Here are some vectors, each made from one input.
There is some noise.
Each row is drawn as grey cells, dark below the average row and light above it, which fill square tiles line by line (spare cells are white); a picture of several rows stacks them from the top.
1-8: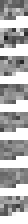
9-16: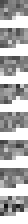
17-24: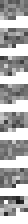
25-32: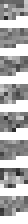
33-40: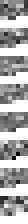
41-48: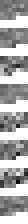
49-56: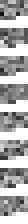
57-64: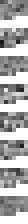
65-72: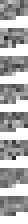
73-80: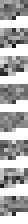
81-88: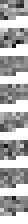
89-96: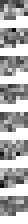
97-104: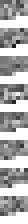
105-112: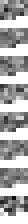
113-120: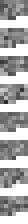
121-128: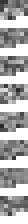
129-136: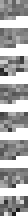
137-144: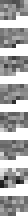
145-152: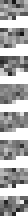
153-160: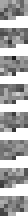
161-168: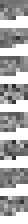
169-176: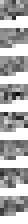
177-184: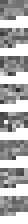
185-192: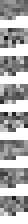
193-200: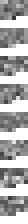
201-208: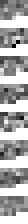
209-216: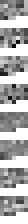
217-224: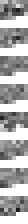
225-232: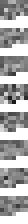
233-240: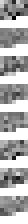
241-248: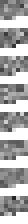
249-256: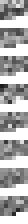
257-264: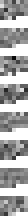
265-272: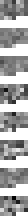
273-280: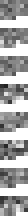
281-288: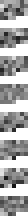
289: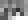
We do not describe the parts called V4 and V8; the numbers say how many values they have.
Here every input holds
a true/false value and a value of V8, together with either a point on a 9-point line, or a value of V4.
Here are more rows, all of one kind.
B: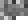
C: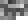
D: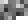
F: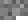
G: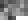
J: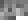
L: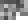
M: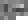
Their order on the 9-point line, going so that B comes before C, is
D, F, M, B, L, J, C, G.
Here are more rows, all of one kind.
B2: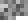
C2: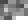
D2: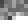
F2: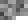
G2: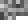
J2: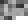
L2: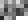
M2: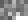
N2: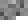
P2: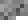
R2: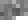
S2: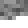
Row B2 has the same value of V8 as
D2, J2 and M2.
